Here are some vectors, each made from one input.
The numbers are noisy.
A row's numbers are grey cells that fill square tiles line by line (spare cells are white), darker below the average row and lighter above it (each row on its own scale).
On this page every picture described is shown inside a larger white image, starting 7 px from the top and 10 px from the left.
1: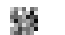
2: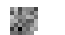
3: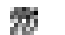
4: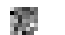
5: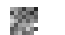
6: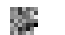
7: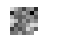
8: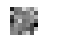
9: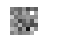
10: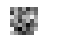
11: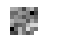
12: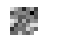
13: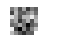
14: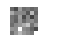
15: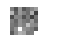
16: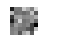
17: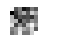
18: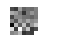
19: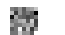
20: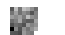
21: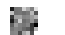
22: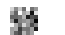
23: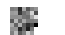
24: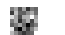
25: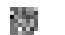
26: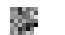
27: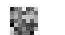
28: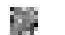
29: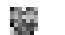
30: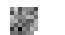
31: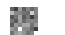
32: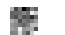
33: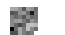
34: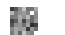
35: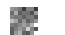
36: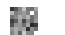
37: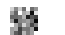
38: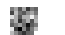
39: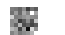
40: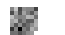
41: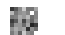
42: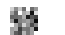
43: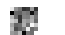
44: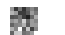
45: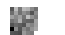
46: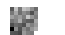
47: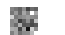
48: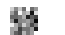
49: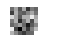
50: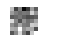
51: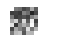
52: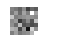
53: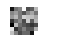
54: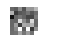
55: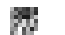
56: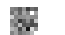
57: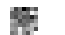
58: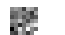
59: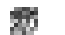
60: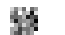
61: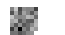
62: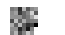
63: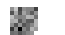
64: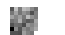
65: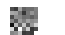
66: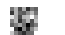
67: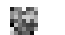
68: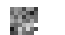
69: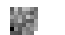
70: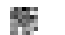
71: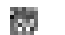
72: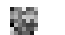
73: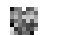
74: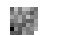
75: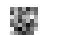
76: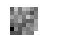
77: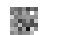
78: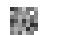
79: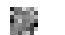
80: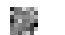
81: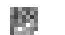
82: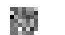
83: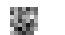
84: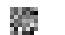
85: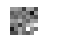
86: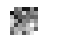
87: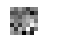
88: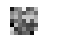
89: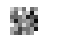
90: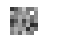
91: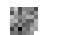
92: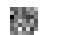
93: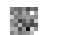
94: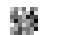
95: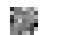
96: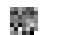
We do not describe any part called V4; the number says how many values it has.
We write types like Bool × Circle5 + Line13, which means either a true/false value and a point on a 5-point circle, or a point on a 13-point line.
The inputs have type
List2(Bool × V4).
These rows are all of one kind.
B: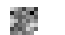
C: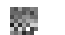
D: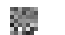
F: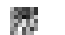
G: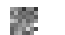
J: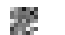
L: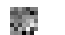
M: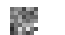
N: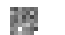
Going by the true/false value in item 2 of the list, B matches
F, L and N.
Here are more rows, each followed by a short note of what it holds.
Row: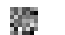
a list of two items
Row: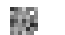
a list of one item
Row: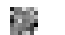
a list of one item
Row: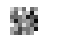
the empty list
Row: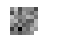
a list of one item
